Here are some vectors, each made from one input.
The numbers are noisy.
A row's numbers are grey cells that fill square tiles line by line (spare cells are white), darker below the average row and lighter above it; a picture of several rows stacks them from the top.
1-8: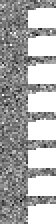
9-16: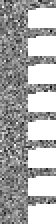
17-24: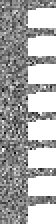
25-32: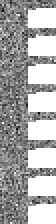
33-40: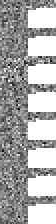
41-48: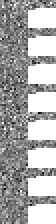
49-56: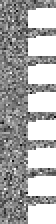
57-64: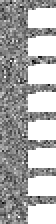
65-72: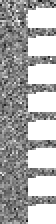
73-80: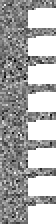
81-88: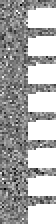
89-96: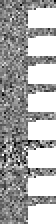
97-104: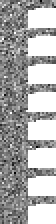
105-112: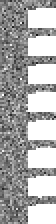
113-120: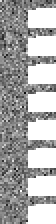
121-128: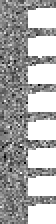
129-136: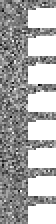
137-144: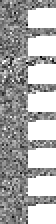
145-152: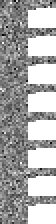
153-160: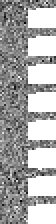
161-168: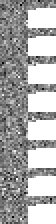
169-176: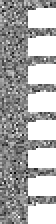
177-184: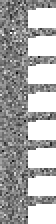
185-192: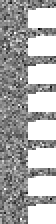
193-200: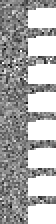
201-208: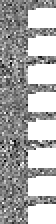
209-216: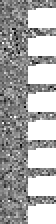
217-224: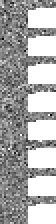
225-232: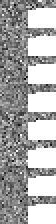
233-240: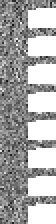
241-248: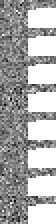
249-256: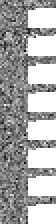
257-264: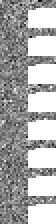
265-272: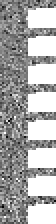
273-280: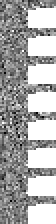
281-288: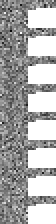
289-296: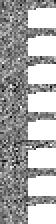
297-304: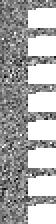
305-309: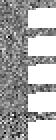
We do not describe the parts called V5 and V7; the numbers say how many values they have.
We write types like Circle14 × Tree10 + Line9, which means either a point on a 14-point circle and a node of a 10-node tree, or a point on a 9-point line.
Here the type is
(Bool × Bool × Bool + V5) × Circle11 × V7.
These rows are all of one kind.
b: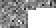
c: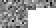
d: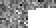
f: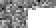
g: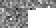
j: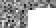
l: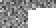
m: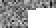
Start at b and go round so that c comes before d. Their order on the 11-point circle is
b, c, m, g, j, d, l, f.
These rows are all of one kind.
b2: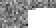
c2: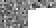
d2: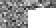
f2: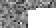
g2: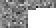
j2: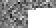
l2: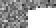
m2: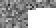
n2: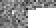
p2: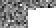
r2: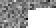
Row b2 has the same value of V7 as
l2, m2 and r2.
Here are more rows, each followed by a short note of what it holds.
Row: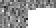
a point on an 11-point circle, a value of V5 and a value of V7
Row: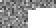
a point on an 11-point circle, a value of V5 and a value of V7
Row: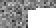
a point on an 11-point circle, three true/false values and a value of V7
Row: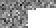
a point on an 11-point circle, a value of V5 and a value of V7
